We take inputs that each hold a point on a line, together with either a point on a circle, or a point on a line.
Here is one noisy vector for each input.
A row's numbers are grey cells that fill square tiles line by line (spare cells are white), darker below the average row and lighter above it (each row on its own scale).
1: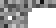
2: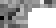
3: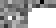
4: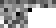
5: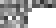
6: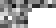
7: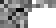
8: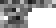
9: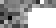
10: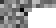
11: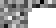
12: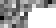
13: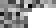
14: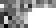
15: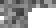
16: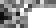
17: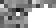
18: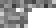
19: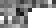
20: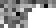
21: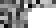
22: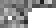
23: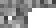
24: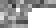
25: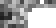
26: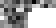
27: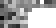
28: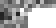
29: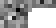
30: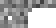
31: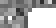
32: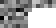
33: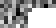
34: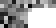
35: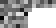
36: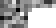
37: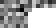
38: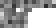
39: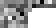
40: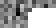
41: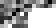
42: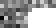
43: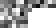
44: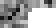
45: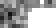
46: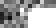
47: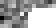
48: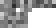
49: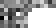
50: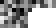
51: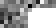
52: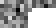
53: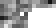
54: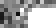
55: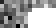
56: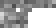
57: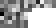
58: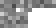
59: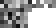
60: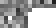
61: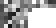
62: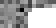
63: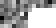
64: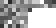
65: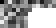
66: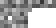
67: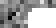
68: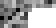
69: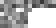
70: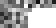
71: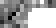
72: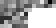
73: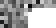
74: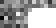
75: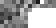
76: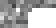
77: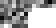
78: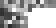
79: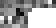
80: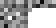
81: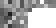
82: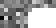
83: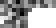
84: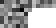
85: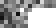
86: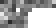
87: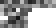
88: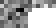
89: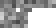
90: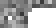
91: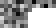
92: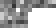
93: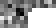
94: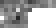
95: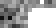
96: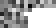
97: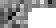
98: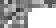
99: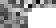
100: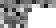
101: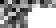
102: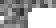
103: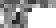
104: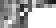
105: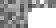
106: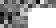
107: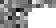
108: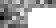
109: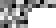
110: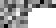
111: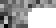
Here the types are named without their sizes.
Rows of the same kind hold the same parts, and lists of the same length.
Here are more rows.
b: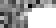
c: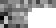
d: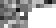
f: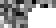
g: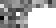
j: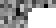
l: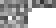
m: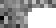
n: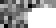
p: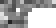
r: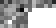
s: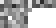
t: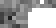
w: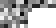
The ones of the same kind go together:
b, c, d, g, m, n, r, t
f, j, l, p, s, w

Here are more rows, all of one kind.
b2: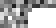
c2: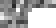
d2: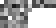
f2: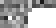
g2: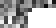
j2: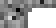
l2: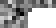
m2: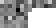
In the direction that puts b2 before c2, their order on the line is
m2, d2, f2, g2, b2, c2, l2, j2.
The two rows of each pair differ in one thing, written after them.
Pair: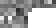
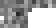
the place on the circle
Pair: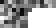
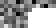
the place on the line
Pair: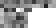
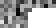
the place on the circle
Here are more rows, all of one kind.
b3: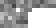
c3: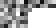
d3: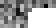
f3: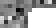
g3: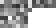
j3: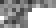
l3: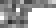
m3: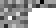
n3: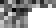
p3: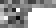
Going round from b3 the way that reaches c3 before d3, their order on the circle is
b3, c3, m3, g3, f3, d3, n3, j3, p3, l3.
